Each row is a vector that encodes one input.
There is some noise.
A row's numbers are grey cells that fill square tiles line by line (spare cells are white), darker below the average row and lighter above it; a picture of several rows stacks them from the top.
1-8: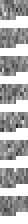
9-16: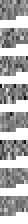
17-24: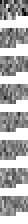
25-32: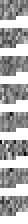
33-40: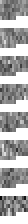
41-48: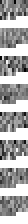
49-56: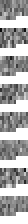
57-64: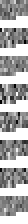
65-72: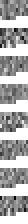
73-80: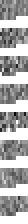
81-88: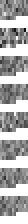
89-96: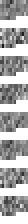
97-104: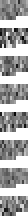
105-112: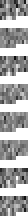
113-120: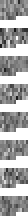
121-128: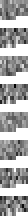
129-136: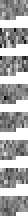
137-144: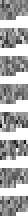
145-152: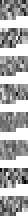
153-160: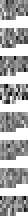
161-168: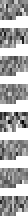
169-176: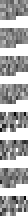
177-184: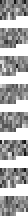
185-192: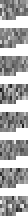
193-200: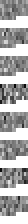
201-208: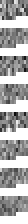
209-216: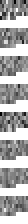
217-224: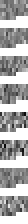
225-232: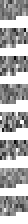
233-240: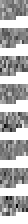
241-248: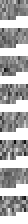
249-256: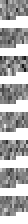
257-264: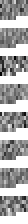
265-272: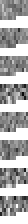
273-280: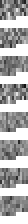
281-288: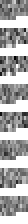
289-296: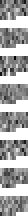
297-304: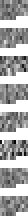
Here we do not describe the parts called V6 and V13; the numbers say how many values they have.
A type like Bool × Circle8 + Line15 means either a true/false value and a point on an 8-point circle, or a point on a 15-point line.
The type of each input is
(Line12 + V6) × V13 + Tree9.
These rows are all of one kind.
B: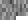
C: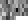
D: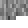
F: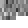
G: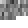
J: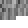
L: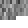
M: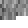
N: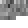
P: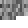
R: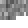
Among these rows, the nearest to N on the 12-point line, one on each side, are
F and P.
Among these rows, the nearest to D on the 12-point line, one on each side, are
B and L.
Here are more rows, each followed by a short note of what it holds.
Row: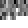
a node of a 9-node tree
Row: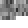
a point on a 12-point line and a value of V13
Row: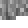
a value of V6 and a value of V13
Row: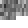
a value of V6 and a value of V13
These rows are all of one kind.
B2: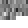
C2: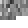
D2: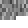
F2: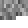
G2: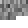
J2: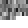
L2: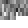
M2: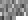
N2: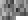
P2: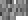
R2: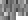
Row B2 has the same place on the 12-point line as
C2, L2 and R2.
